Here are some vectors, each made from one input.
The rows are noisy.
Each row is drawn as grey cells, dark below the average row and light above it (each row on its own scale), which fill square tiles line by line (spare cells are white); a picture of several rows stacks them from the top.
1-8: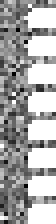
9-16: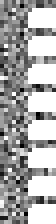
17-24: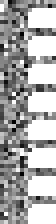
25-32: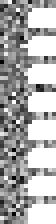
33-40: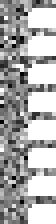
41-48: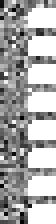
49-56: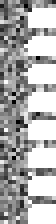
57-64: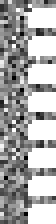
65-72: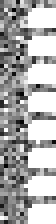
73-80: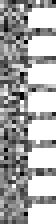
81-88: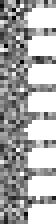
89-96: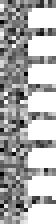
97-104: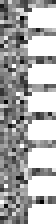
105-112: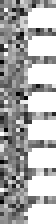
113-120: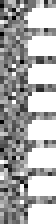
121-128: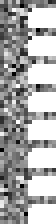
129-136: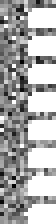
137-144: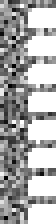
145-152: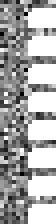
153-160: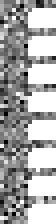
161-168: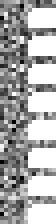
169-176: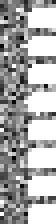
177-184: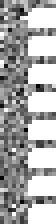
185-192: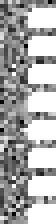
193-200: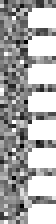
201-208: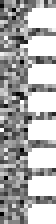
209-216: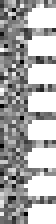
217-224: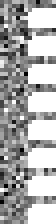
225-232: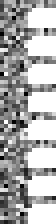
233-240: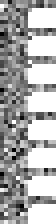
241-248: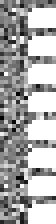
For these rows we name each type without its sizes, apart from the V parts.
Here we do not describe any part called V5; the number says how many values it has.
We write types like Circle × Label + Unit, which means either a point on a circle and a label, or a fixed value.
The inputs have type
Bool × (Line + V5) + Label.
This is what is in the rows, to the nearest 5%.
About 25% of them hold a label. The rest hold a true/false value, together with either a point on a line, or a value of V5.
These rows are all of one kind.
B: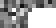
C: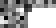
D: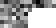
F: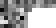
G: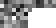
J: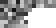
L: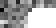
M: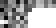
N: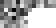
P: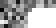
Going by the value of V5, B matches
G, J and M.
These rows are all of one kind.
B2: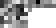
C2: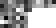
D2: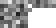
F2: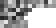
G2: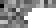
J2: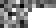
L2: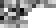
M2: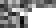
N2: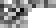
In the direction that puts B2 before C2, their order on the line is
N2, D2, F2, L2, B2, C2, J2, G2, M2.
